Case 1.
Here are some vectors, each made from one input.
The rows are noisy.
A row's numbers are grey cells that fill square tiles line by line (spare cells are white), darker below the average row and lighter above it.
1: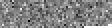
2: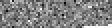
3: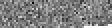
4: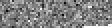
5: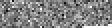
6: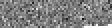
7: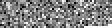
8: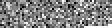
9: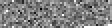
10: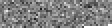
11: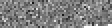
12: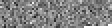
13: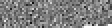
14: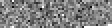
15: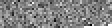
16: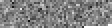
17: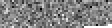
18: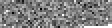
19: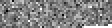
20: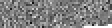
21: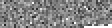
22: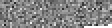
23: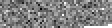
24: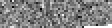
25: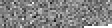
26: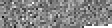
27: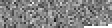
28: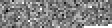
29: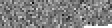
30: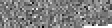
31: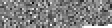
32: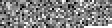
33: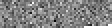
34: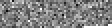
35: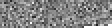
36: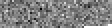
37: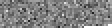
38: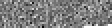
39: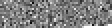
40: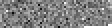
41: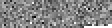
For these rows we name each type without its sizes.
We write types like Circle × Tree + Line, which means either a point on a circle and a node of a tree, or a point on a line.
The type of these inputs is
List(Line).
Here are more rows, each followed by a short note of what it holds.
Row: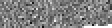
a list of one item
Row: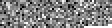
the empty list
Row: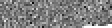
a list of one item
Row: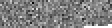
a list of one item
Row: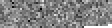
a list of two items
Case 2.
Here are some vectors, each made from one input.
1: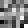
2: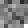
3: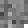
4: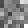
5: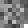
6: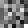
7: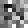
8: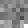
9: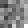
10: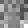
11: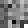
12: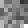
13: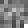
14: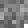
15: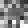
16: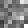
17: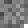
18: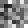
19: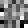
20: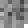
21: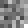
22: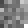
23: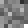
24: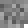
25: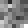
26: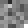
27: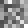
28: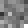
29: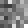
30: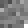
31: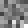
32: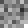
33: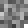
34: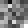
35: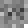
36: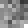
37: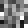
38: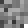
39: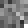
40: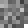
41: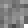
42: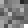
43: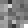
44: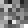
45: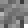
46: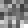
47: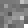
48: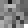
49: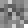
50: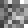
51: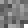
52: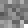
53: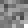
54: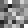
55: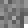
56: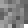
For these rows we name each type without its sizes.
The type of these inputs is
Bool × Bool × Bool × Bool × Label.
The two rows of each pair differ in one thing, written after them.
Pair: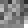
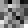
the label
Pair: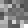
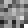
the label
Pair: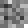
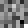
one of the four true/false values
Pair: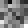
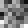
one of the four true/false values
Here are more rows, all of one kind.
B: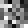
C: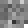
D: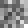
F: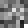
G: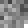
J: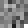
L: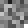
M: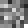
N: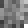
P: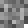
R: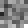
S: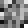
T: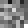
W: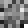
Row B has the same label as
D, L, N and P.
